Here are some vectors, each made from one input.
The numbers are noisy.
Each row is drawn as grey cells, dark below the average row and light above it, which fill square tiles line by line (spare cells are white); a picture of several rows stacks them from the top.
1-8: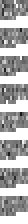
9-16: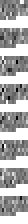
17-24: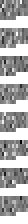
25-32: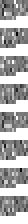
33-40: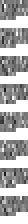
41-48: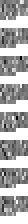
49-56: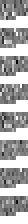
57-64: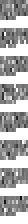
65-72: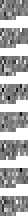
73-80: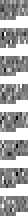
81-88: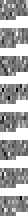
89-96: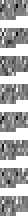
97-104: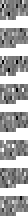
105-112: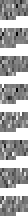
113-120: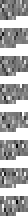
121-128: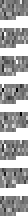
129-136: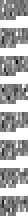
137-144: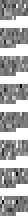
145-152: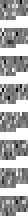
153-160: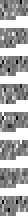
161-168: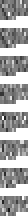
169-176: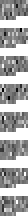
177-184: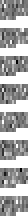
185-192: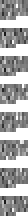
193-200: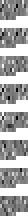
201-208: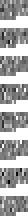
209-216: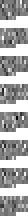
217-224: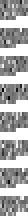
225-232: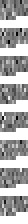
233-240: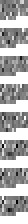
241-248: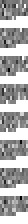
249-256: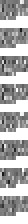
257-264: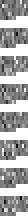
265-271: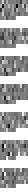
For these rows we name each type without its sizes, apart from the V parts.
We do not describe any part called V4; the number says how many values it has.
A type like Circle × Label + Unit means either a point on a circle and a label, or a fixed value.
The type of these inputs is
Bool × (Circle + V4).
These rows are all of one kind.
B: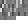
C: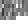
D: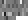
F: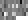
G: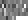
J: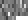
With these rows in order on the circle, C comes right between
B and F.
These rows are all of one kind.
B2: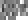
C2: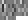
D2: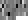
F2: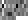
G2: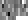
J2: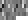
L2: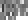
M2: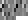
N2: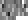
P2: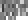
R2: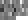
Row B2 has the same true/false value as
C2, L2, P2 and R2.
